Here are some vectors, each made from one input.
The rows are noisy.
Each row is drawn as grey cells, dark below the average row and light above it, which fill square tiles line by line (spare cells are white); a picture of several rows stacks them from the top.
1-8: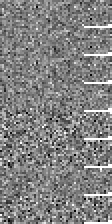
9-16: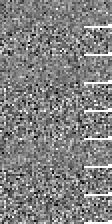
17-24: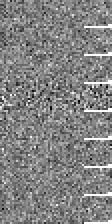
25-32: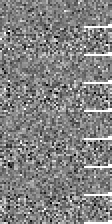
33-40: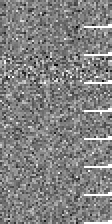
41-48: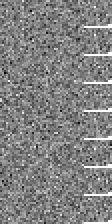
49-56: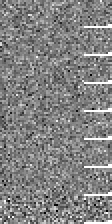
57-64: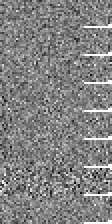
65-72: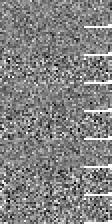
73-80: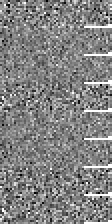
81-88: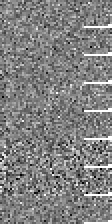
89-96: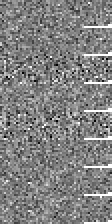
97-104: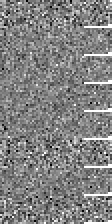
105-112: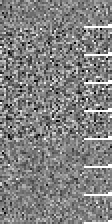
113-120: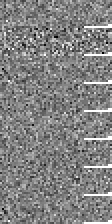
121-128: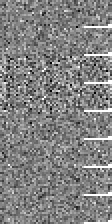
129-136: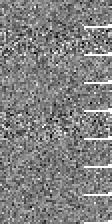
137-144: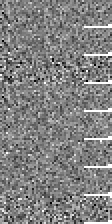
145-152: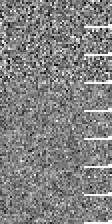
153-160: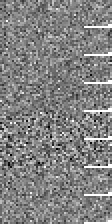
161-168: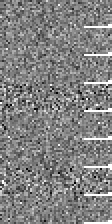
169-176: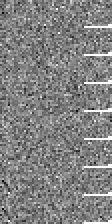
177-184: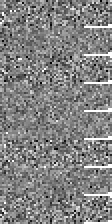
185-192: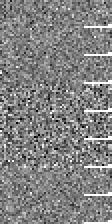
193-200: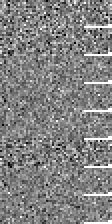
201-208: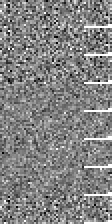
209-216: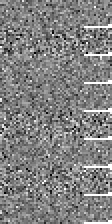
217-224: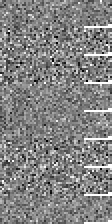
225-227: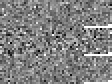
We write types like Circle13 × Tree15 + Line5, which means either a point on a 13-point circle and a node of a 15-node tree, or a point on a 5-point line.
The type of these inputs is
Circle13 + Circle19.
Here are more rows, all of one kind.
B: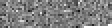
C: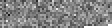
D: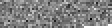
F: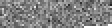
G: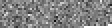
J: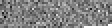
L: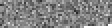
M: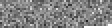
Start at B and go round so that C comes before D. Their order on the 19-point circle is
B, L, J, C, M, G, F, D.
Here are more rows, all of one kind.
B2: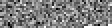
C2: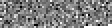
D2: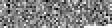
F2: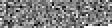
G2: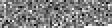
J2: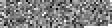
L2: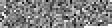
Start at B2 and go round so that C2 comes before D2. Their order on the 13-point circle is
B2, F2, C2, G2, D2, J2, L2.
